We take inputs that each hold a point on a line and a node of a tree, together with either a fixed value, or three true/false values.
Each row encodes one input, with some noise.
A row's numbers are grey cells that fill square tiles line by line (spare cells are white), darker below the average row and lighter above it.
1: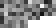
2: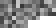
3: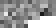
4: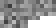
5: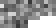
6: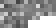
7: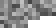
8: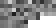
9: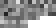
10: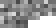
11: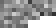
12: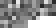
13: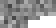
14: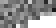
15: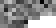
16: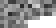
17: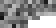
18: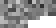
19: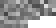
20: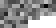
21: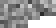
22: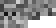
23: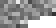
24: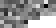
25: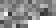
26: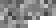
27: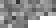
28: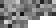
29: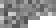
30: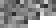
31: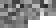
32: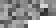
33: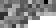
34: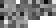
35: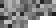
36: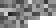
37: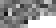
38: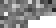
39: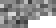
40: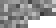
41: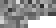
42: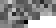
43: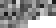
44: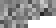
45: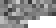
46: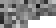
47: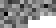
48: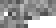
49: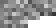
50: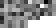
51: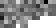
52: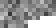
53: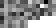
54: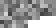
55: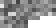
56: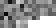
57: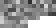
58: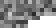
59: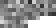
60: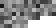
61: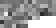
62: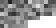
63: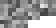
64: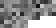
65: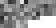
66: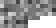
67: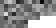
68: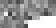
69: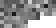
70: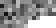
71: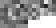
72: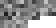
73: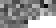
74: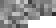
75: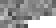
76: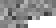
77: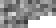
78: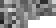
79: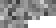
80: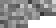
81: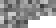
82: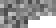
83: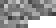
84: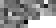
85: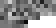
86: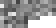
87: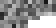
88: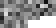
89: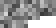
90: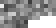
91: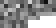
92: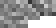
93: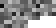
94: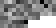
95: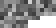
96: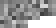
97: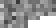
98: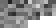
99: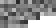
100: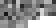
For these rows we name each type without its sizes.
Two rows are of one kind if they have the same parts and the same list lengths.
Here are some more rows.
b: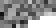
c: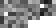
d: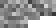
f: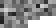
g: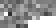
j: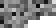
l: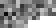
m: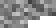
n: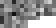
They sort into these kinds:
b, c, f, j, l, n
d, g, m

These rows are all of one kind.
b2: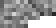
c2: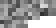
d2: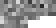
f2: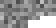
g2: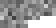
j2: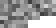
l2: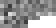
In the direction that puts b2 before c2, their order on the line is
d2, b2, j2, c2, g2, f2, l2.
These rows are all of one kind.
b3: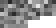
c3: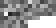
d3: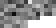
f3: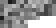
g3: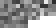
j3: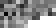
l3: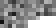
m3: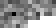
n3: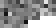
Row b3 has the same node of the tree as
c3, f3 and g3.
